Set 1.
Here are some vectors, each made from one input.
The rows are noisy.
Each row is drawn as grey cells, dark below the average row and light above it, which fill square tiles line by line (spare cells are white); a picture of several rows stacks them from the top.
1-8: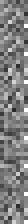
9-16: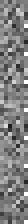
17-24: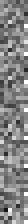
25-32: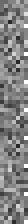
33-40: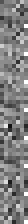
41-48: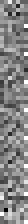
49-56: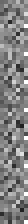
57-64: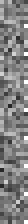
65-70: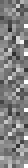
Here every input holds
three true/false values.
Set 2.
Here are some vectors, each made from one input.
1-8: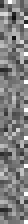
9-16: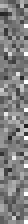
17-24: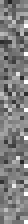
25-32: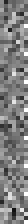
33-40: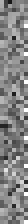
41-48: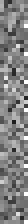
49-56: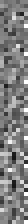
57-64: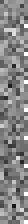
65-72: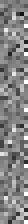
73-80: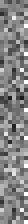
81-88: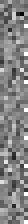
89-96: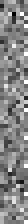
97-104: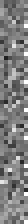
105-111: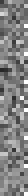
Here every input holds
a point on a 4-point line and a point on a 5-point line.
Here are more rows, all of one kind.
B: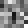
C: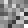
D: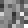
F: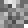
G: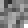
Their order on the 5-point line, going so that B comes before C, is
B, D, G, F, C.
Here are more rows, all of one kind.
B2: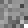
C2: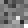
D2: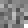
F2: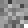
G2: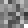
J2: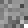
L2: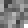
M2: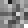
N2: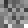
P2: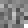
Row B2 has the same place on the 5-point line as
D2, F2, J2 and P2.
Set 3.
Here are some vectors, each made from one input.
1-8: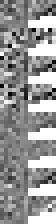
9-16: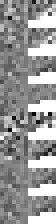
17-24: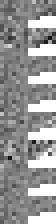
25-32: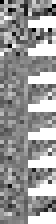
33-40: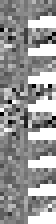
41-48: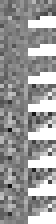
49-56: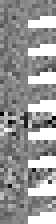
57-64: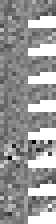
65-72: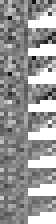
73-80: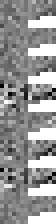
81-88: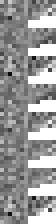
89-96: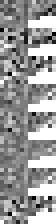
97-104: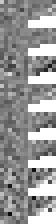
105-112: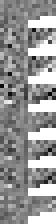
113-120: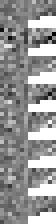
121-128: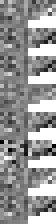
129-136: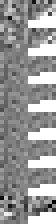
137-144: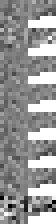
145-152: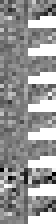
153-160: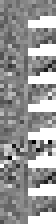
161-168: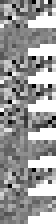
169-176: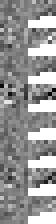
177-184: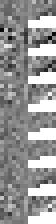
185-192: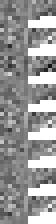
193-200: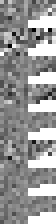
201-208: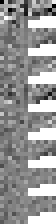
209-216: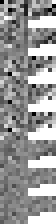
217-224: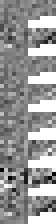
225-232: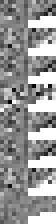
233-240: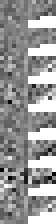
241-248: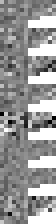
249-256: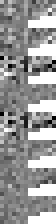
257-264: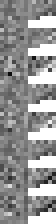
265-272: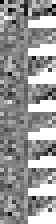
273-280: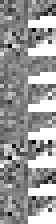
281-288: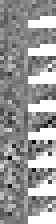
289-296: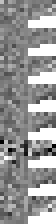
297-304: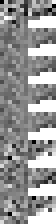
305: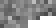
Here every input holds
a point on a 10-point line.
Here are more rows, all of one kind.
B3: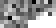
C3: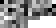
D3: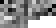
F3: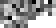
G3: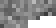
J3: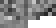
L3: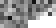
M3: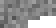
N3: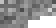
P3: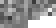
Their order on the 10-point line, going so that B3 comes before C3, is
F3, B3, L3, P3, N3, M3, G3, J3, D3, C3.
